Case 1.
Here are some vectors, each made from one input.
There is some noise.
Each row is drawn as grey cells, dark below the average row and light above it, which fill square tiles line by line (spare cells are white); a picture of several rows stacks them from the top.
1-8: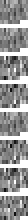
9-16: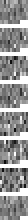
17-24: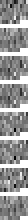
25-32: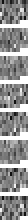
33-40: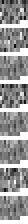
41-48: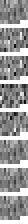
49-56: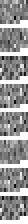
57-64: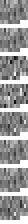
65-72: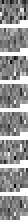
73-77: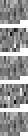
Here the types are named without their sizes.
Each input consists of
either a point on a circle, or a fixed value.
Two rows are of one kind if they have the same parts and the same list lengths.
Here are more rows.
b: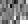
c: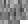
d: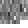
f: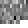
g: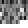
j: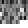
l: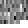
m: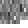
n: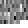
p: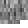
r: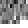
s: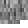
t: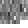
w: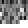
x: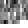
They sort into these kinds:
b, c, d, f, l, m, n, p, r, s, t, x
g, j, w

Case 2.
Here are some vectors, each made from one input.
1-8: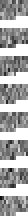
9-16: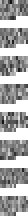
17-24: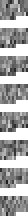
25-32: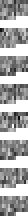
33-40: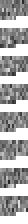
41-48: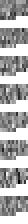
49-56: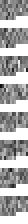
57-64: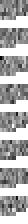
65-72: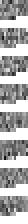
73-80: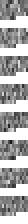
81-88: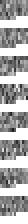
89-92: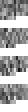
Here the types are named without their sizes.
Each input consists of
a point on a line.
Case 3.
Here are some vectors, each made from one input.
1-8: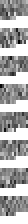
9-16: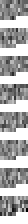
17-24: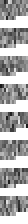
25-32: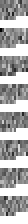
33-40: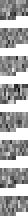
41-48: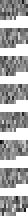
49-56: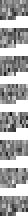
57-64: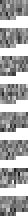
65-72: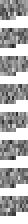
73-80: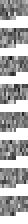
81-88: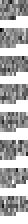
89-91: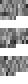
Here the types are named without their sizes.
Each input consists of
a point on a line.
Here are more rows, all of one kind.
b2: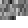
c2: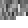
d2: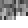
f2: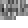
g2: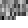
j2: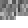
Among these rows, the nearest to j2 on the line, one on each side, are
c2 and d2.
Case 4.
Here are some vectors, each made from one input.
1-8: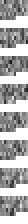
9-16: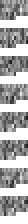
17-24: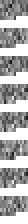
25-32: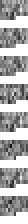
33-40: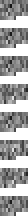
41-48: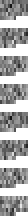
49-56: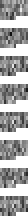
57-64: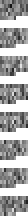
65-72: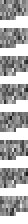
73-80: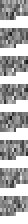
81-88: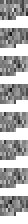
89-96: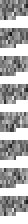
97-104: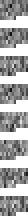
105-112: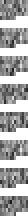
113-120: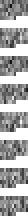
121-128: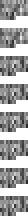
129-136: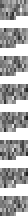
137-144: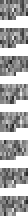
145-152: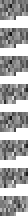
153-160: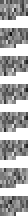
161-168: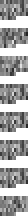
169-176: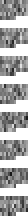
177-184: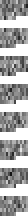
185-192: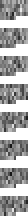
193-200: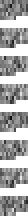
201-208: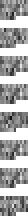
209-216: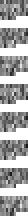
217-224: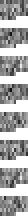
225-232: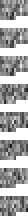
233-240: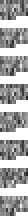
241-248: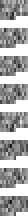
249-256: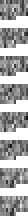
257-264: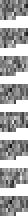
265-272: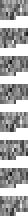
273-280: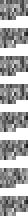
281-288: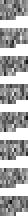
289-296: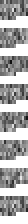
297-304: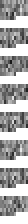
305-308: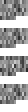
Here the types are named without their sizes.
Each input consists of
a point on a circle.
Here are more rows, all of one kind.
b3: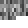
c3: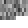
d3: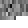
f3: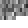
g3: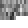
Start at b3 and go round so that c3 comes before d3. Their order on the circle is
b3, g3, c3, f3, d3.
